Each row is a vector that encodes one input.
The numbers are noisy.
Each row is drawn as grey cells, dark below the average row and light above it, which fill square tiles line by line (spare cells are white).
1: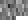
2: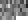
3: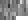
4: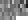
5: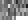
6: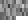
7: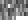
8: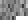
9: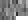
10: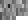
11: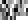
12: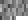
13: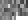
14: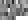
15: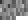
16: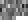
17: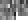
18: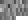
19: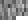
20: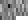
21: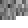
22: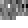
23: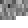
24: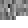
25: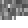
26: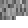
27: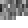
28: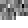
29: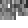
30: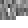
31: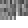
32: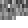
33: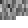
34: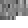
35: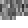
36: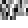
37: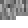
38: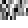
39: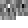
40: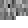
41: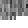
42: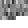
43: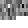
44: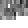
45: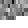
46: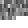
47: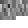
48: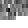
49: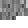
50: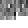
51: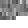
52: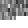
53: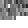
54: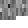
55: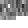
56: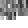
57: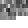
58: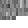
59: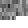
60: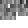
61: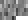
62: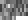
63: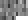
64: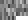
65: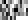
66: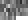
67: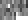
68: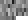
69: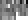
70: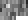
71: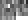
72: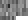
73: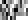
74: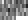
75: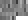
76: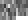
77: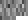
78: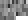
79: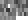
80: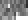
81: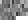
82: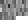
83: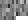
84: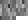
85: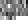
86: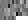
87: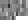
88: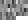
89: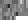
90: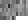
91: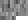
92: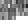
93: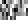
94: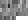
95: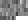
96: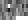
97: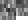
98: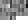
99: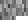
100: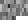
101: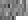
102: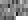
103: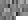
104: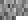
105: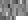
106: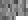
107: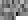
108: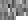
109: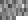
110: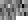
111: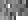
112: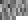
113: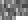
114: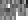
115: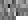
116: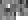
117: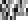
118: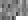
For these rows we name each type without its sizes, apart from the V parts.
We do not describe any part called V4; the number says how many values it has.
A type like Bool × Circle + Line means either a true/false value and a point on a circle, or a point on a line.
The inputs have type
List(Bool × V4).
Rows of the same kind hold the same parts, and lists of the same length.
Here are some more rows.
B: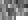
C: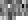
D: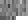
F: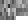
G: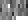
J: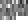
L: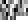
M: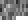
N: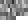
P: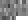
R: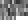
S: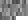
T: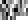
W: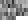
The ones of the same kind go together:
B, C, G, J, M, R
D, F, N, P, S, W
L, T

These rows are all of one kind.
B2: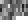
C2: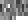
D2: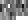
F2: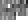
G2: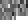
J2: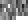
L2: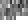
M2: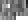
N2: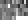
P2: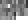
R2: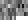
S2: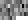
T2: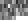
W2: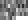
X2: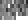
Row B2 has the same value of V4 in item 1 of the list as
C2, D2, J2 and M2.
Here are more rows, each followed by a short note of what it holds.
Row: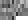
a list of one item
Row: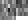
a list of two items
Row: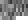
a list of two items
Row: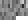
a list of one item
